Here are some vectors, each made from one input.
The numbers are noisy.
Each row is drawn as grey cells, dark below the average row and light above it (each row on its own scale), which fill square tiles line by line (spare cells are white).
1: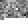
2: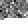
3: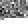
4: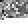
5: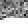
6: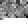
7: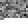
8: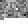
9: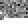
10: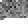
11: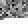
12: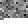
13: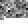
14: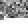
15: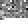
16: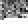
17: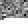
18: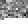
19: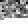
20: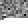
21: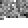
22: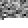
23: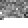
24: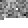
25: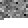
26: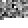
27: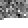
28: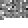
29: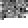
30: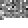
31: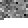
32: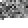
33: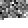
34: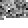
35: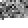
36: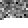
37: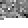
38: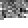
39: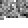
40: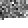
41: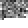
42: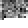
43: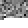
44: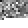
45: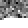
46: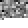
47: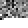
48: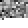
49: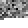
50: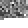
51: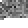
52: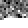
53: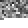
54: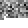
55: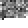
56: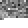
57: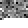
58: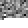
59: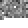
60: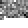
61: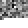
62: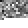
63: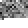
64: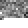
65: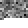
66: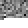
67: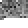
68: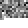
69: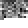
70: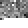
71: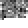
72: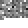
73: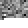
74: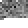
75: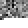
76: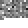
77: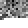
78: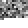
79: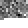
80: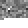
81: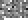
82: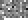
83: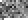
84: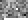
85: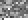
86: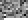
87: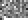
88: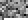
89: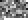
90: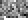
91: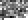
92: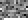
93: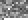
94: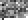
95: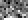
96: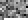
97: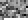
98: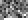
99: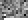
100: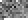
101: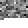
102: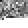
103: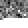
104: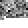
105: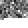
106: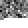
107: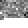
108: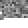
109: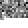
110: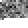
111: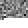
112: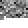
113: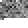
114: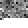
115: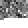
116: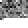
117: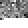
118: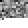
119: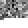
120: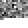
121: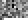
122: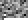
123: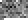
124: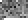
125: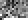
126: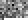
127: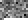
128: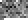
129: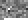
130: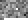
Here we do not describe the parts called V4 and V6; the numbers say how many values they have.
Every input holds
a value of V6, together with either a point on a 5-point line and a true/false value, or a value of V4.
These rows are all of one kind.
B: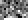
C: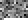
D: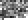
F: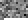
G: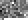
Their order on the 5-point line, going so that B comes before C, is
B, F, G, C, D.
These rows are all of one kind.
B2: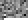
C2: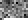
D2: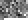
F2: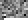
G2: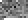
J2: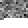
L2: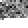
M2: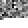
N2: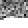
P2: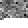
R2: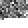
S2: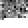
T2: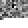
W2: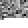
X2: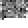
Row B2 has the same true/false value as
J2, L2, M2 and T2.
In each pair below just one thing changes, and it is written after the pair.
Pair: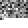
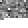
the value of V4
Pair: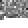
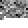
the value of V6
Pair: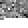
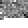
the value of V4
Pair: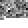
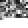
the value of V4
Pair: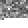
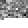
the value of V6
